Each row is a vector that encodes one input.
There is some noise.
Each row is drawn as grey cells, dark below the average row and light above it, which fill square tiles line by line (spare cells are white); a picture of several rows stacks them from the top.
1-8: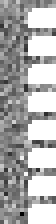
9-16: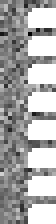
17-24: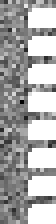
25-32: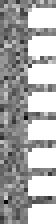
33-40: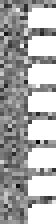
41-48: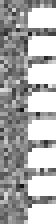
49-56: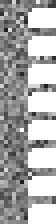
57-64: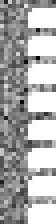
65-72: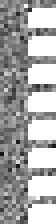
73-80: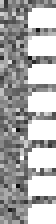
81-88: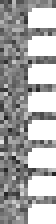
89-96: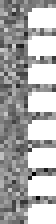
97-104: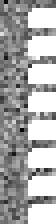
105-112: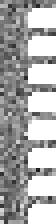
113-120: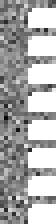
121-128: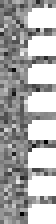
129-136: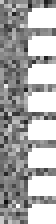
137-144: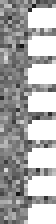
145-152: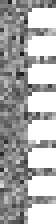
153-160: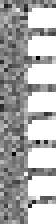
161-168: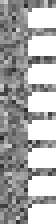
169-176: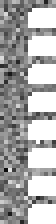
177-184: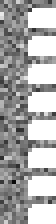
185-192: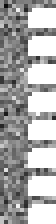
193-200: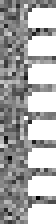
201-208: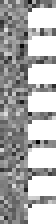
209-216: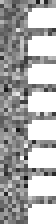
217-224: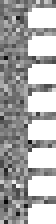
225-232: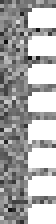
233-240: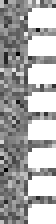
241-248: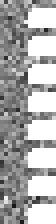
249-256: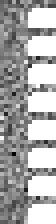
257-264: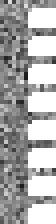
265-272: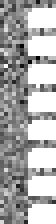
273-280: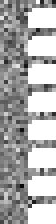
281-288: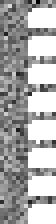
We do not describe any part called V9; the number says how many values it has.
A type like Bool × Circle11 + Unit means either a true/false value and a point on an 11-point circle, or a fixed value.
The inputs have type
Bool × Bool × Bool + (Circle8 + List2(V9)) × Label12.
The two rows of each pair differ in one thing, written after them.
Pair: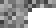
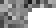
the value of V9 in item 1 of the list
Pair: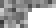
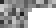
the value of V9 in item 2 of the list
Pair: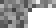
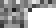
the value of V9 in item 2 of the list
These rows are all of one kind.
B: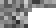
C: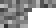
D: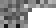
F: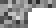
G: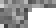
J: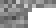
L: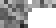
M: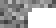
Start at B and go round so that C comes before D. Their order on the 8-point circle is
B, C, D, J, M, F, G, L.
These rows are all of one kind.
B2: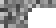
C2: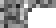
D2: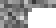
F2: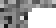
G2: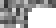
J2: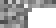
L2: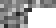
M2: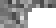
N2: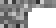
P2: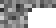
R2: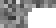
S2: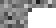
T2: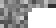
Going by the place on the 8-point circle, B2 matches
G2 and T2.
